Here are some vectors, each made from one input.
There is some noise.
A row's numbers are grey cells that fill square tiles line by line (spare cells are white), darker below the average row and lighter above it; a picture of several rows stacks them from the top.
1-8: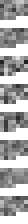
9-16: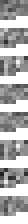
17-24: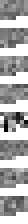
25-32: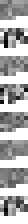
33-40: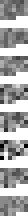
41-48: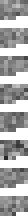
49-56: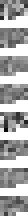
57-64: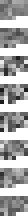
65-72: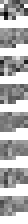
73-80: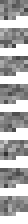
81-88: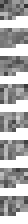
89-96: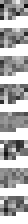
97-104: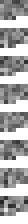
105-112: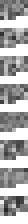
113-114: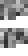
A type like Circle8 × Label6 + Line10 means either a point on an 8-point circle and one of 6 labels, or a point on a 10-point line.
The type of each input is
Bool × Bool × Bool × Bool.
